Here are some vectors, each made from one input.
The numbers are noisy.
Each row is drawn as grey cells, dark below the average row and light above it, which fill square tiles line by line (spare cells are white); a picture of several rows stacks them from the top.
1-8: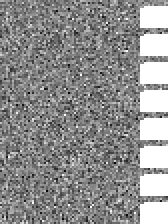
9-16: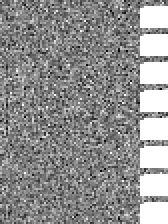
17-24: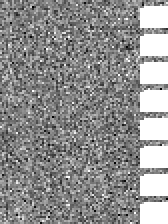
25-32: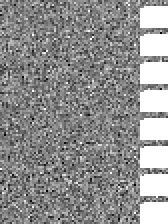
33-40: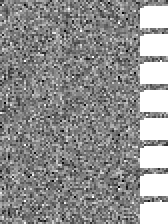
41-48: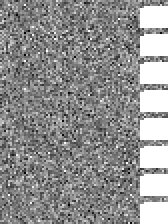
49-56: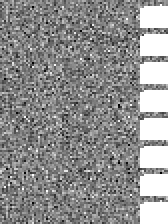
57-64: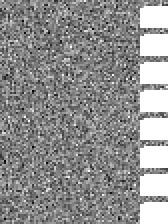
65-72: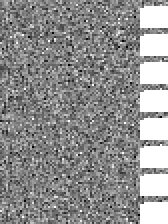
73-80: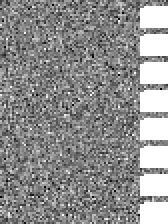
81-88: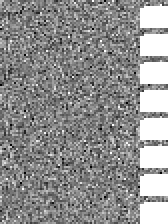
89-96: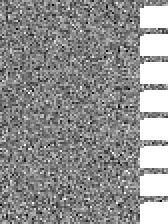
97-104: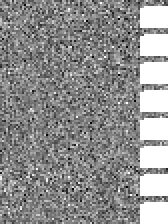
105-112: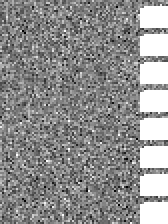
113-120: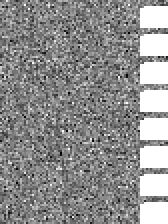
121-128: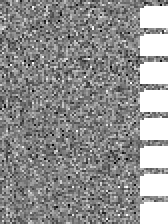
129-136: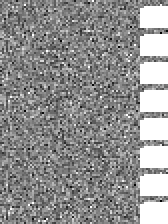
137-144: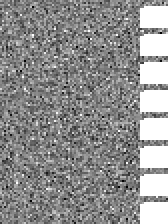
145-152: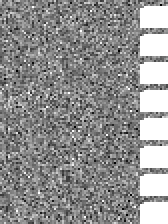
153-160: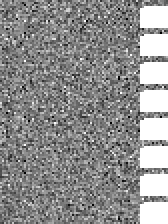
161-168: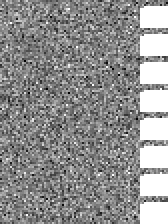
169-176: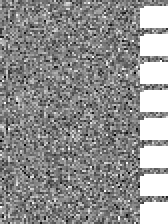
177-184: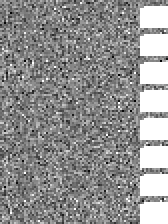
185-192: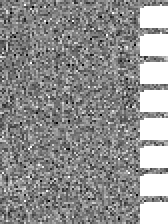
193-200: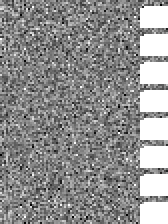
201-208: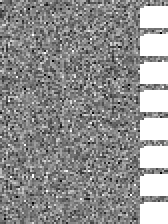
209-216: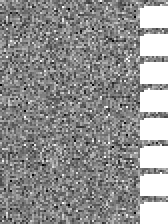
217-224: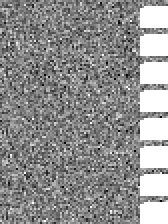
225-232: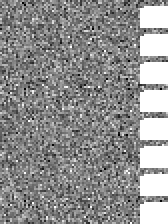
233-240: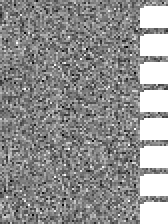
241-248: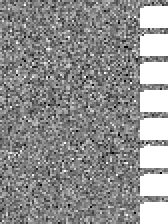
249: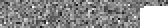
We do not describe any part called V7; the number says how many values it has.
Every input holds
a point on a 9-point circle and a point on a 9-point line, together with either one of 8 labels, or a true/false value and a value of V7.
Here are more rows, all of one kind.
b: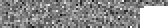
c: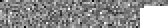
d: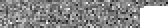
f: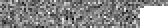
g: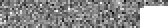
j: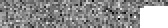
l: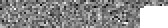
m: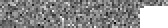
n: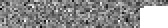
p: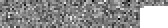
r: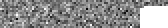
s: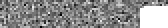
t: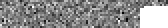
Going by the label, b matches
g, j and p.
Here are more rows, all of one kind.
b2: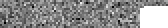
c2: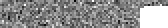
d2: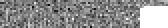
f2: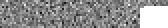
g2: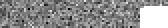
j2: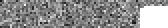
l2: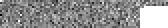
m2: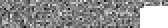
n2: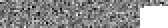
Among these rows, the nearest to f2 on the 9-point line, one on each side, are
g2 and m2.
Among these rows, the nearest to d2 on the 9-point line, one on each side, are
g2 and l2.
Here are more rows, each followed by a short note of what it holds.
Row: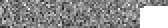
a point on a 9-point circle, a point on a 9-point line, a true/false value and a value of V7
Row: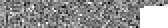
a point on a 9-point circle, one of 8 labels and a point on a 9-point line
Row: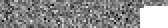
a point on a 9-point circle, one of 8 labels and a point on a 9-point line
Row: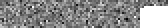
a point on a 9-point circle, one of 8 labels and a point on a 9-point line
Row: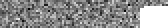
a point on a 9-point circle, a point on a 9-point line, a true/false value and a value of V7
